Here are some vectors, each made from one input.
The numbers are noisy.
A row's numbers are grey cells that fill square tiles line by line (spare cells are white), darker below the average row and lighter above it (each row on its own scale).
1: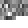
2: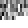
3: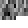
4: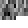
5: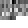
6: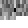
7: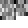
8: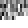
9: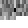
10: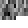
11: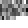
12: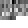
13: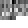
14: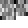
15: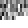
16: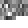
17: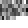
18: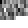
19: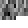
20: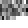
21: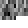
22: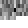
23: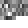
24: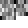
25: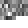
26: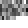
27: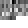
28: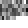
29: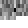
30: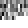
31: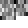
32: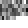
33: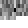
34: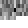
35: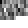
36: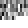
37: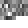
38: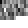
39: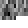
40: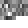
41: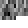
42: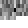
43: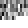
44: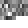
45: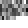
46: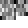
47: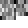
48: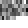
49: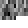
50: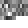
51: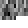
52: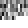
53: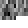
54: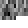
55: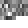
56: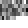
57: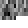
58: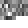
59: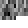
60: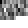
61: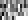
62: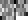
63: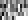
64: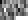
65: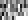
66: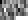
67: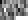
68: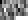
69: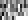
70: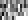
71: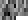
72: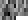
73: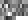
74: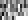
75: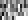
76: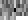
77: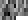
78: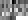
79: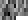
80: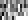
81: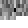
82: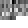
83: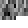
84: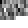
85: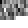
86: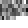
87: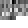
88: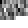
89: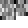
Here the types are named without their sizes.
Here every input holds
a label.
